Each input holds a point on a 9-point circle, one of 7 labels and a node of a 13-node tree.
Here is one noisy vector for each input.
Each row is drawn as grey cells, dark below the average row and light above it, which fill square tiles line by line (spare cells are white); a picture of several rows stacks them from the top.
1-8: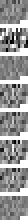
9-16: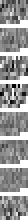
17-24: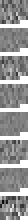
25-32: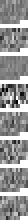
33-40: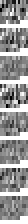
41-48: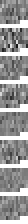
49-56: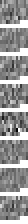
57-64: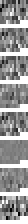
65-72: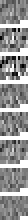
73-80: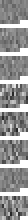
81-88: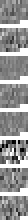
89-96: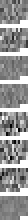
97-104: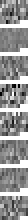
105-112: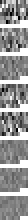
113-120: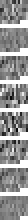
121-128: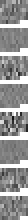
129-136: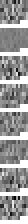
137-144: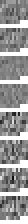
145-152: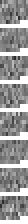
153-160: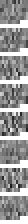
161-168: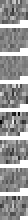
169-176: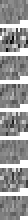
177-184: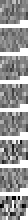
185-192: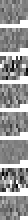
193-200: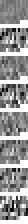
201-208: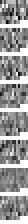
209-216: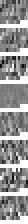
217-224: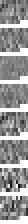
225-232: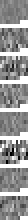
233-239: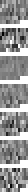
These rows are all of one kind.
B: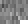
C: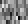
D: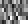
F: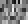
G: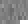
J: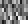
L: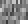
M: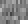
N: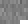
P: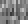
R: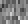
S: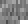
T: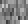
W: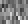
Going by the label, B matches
R, T and W.
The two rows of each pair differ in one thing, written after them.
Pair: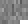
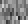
the node of the tree
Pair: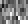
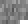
the node of the tree
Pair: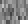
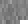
the node of the tree
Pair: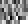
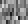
the place on the 9-point circle
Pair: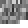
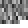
the place on the 9-point circle
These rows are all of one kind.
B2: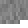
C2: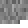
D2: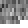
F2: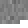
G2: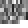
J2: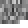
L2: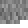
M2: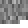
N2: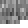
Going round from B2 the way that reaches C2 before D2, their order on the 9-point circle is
B2, C2, N2, F2, G2, M2, D2, L2, J2.
